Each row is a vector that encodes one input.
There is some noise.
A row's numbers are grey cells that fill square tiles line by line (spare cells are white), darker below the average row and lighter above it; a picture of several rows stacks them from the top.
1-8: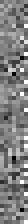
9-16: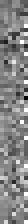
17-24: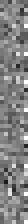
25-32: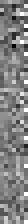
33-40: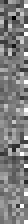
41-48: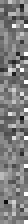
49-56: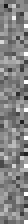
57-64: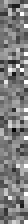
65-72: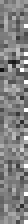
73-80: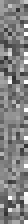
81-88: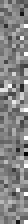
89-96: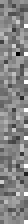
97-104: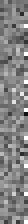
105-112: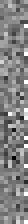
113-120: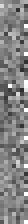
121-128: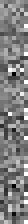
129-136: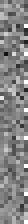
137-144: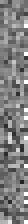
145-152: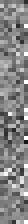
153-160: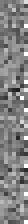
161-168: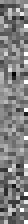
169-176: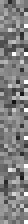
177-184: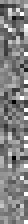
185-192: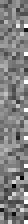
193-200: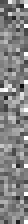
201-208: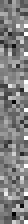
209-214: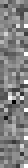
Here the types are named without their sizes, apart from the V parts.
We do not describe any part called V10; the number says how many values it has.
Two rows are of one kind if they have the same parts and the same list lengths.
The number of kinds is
3.
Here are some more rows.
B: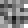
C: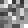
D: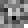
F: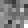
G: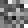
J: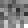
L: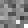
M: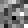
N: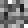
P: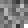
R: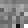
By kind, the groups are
B, D, G, M, N
C
F, J, L, P, R

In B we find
a point on a circle.
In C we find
a fixed value.
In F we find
four true/false values and a value of V10.
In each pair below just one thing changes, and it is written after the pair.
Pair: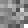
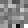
one of the four true/false values
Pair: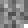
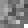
the value of V10
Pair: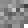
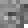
one of the four true/false values
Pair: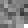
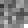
one of the four true/false values
